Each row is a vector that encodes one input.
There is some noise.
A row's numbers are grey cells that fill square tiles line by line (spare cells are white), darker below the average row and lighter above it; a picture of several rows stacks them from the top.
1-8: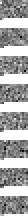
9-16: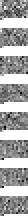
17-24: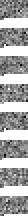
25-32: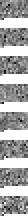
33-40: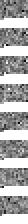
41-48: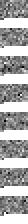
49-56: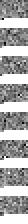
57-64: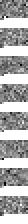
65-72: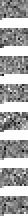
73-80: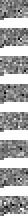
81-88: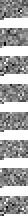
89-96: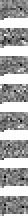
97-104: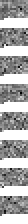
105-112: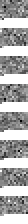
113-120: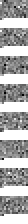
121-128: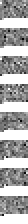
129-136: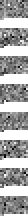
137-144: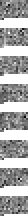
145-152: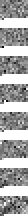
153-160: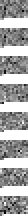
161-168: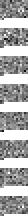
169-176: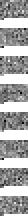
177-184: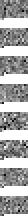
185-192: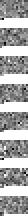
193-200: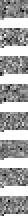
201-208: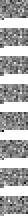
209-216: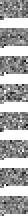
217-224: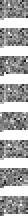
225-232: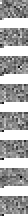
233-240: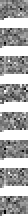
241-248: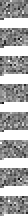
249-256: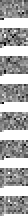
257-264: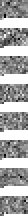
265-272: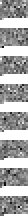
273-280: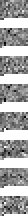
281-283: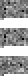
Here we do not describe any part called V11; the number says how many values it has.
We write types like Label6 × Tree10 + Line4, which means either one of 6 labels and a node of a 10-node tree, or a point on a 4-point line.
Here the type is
((Bool × Bool × Bool × Bool × Bool + Label5) × Label9 + Unit) × V11.
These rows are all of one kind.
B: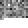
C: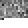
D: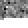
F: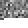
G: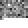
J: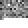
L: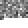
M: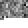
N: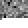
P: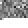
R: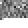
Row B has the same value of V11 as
G and J.
